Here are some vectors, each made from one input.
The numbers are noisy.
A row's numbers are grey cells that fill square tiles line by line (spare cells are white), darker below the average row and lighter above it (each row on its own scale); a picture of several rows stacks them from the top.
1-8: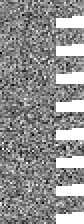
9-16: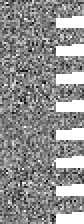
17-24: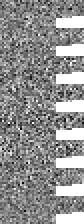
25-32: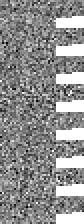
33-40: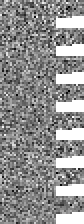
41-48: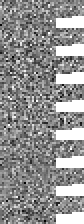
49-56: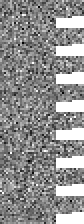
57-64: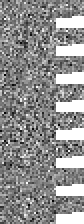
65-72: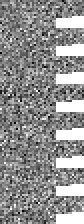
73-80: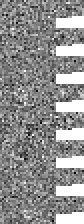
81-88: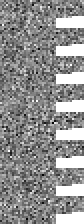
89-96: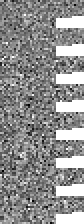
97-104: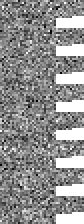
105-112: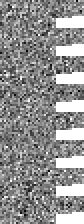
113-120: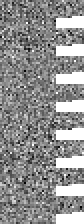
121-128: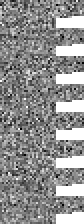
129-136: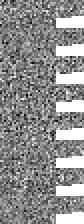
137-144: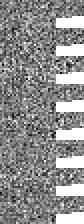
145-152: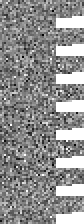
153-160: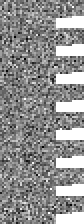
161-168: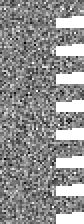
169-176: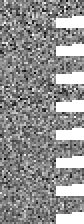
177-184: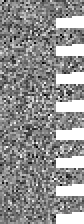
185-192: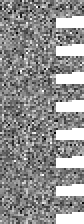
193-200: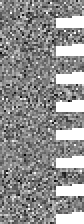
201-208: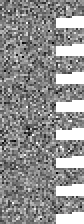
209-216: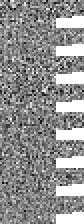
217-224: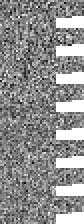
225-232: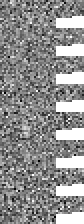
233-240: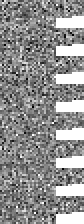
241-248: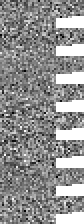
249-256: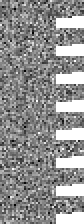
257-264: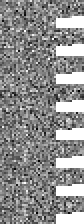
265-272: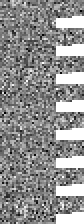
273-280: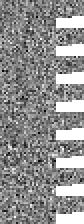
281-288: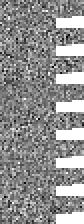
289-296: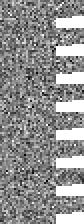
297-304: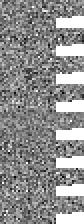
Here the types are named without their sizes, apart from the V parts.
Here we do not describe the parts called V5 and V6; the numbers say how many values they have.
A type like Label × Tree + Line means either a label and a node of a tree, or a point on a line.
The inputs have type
Line × (Line + V6) + Tree × Tree + V5.
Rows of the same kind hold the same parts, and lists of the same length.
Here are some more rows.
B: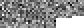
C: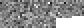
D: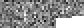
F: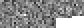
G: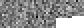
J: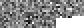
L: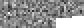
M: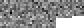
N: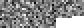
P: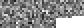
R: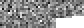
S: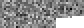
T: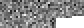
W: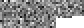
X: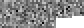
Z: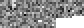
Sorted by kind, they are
B, J, S, W
C, F, G, P, T
D, L, R, Z
M, N, X

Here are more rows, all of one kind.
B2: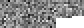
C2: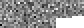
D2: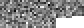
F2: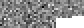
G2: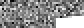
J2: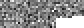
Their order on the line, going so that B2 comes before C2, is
F2, B2, C2, J2, G2, D2.
